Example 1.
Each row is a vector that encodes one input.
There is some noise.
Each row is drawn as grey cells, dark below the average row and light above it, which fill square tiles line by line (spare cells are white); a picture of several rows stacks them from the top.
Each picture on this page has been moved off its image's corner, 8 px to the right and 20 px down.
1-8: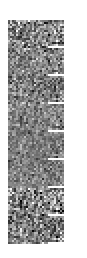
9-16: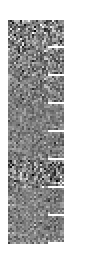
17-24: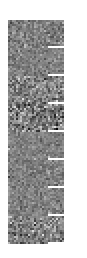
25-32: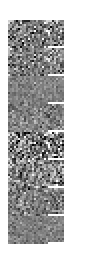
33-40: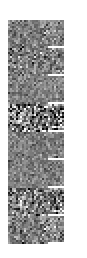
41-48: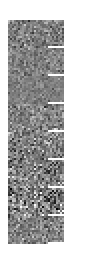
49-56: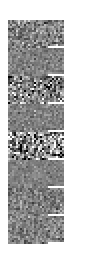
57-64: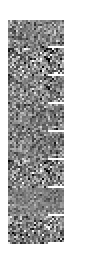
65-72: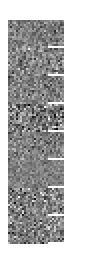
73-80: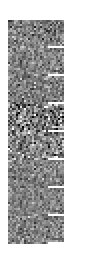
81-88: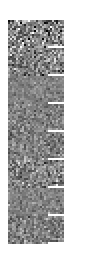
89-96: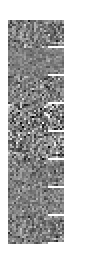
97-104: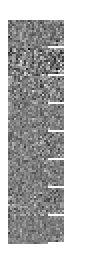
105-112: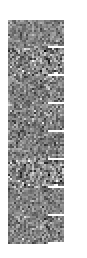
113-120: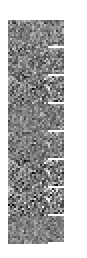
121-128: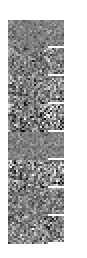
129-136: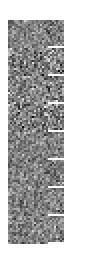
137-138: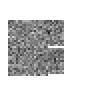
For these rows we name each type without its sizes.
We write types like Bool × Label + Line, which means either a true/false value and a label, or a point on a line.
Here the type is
List(Line).
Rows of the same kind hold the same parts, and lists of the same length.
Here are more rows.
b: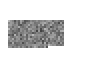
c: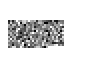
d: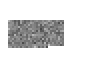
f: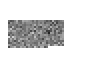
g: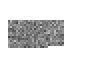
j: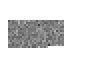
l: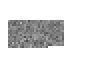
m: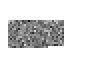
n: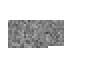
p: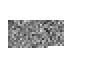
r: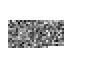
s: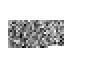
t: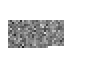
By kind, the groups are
b, c, d, f
g, j, l, m, n, p
r, s, t

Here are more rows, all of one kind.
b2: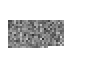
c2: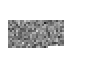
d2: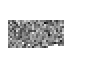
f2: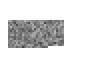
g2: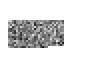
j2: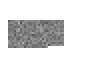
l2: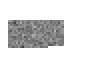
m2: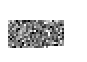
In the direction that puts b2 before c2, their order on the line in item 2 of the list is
m2, l2, b2, f2, c2, g2, d2, j2.
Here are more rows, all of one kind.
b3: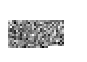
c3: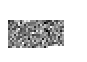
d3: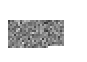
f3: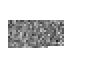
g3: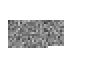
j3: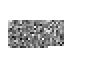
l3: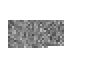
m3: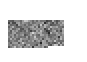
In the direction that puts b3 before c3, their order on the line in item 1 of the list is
b3, m3, j3, l3, f3, c3, d3, g3.
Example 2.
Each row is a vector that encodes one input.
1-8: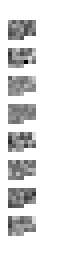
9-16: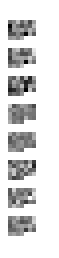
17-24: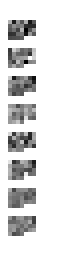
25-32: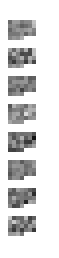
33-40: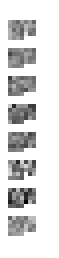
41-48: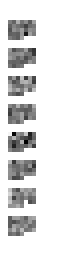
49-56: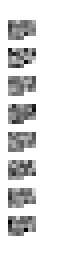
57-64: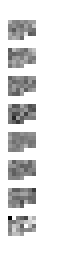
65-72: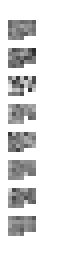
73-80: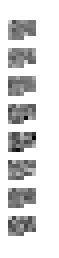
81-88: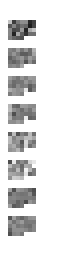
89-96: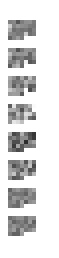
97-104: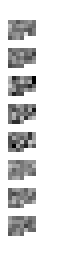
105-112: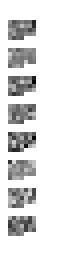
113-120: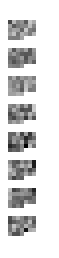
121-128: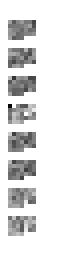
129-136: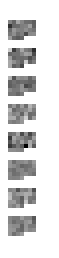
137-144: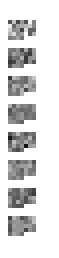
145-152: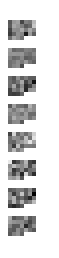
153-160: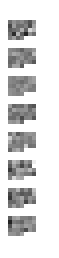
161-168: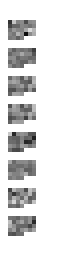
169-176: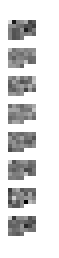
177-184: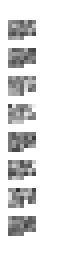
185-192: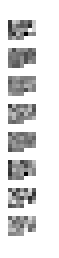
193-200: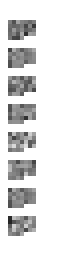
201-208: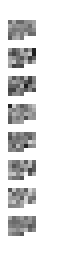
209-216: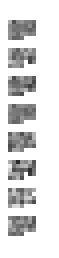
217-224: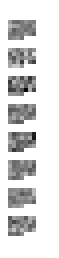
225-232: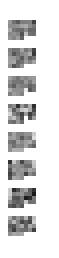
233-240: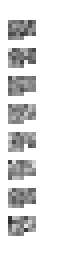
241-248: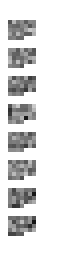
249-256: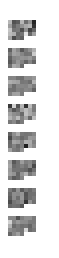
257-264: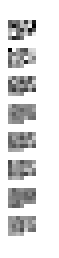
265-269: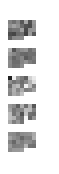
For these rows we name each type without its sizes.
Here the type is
Bool × Bool × Bool × Bool + Line.
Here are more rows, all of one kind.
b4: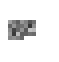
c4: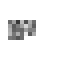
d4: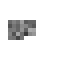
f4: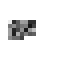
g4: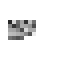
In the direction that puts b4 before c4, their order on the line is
g4, f4, b4, d4, c4.
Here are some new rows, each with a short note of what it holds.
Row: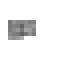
four true/false values
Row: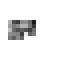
four true/false values
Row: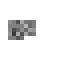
a point on a line
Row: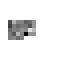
a point on a line
